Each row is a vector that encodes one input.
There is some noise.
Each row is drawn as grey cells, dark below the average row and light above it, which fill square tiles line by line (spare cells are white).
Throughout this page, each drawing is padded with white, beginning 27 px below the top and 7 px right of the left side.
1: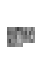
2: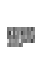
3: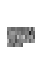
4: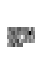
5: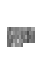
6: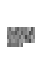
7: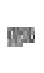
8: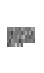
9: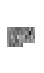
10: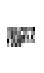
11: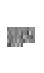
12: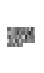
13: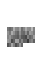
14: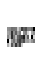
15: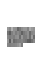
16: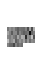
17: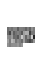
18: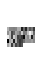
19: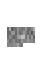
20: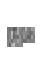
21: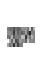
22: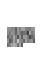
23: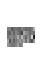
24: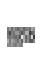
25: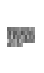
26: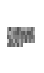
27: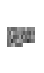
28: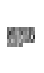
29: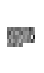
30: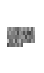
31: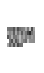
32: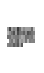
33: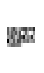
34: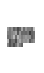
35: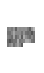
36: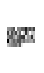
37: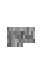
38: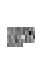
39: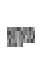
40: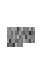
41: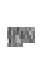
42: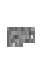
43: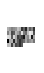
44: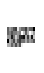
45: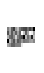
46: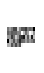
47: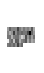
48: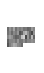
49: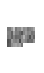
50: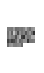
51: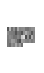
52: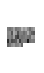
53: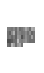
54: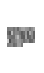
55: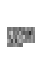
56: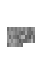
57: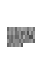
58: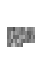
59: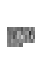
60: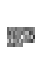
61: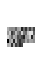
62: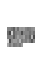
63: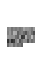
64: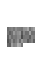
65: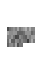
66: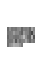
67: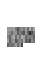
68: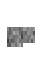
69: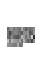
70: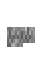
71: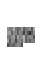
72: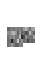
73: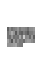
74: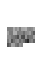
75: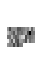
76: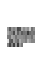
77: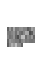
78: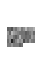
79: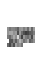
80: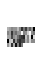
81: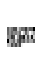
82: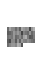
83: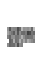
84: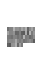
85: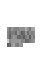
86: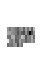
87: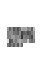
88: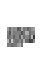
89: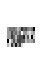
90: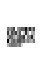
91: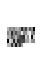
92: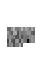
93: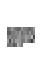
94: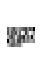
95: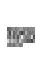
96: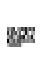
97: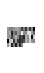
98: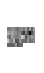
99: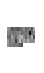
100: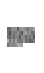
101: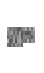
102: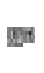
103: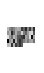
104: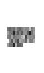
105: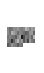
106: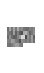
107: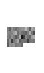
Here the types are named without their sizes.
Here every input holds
either a point on a line, or a node of a tree and four true/false values.
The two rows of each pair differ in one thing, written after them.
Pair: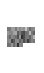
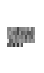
the node of the tree
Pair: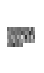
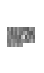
the node of the tree
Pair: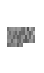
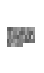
one of the four true/false values
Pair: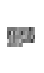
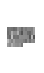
the node of the tree
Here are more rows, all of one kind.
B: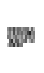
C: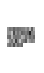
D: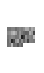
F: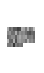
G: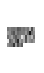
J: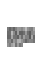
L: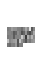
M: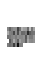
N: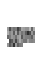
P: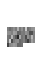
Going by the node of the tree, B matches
F, G, M and N.
